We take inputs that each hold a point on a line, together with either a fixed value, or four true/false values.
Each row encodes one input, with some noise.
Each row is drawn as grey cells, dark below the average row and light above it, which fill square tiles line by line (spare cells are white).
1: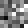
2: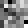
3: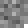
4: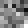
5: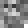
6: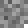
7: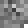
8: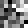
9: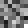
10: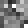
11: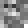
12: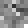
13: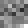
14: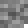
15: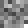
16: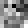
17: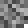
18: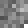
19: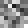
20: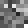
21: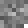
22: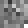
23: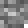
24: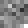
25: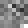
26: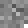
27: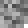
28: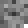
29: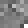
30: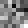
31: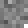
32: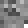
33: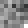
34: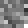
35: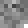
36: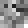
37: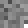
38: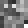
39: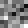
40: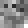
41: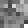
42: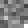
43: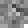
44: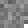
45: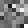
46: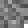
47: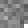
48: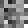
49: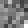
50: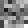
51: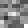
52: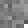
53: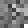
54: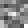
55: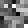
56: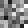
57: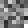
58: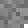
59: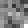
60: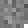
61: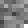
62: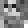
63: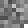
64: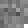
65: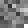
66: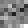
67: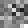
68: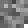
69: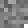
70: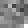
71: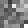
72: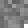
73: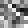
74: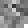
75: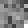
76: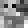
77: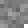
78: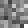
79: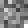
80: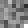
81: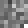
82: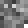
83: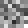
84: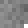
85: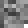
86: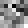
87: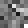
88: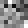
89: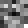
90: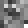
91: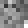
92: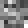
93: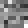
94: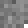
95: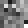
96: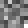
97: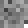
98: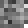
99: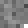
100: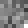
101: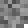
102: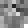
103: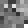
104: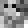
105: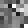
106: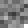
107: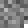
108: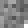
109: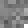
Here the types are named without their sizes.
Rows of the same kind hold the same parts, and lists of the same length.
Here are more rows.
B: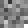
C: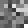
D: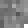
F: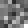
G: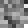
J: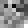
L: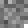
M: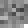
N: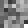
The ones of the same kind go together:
B, C, D, J, L, M, N
F, G

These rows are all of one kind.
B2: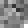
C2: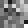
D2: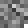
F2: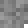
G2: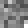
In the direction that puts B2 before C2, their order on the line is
B2, C2, F2, D2, G2.
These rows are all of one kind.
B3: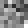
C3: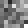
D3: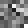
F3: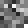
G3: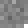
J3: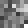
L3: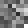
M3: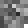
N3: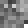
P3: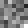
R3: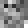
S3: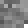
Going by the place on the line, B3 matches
C3 and M3.
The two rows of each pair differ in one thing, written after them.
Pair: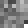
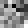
the place on the line
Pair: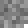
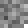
the place on the line
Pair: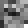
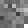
the place on the line
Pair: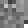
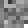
the place on the line
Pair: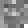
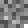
the place on the line
